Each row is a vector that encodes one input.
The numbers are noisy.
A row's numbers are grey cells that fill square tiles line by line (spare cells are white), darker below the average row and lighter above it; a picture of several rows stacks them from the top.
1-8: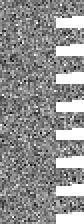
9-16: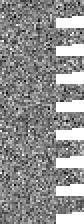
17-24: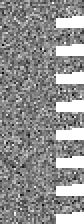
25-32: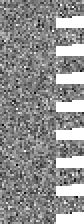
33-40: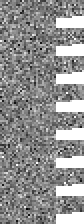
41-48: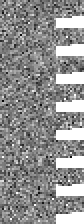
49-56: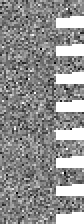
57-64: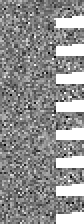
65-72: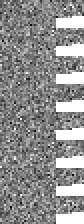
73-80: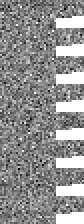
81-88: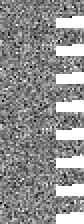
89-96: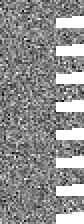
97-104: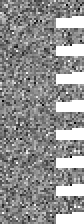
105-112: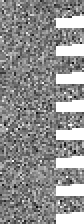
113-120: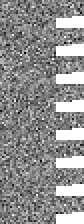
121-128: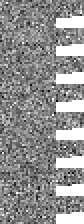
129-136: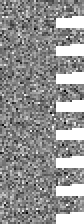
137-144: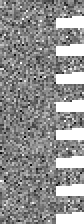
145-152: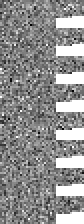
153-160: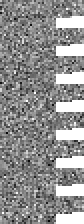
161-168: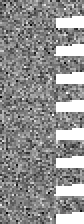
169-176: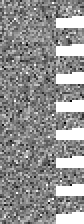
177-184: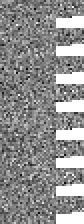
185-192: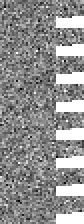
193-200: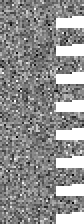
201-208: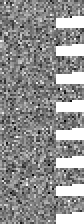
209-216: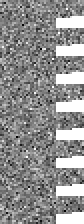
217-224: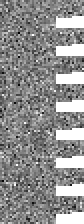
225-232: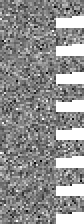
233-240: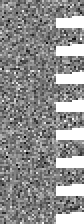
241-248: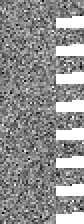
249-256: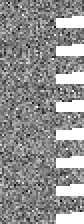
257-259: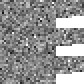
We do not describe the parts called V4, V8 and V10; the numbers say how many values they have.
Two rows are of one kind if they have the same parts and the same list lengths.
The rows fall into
4 kinds.
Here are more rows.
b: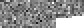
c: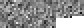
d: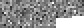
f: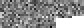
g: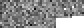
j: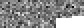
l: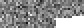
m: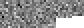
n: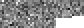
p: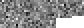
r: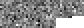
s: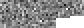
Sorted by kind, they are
b, f, n, p, s
c, m
d, g, r
j, l

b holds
a point on a 9-point circle, a point on a 6-point line, a true/false value and a value of V10.
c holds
a point on a 6-point line, a true/false value, a value of V4 and a value of V10.
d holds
a true/false value, a value of V4, a value of V8 and a value of V10.
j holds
a point on a 9-point circle, a true/false value, a value of V8 and a value of V10.
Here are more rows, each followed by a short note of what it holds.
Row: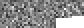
a point on a 9-point circle, a true/false value, a value of V8 and a value of V10
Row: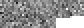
a true/false value, a value of V4, a value of V8 and a value of V10
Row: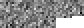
a point on a 6-point line, a true/false value, a value of V4 and a value of V10
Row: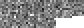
a point on a 9-point circle, a true/false value, a value of V8 and a value of V10
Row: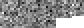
a point on a 9-point circle, a true/false value, a value of V8 and a value of V10
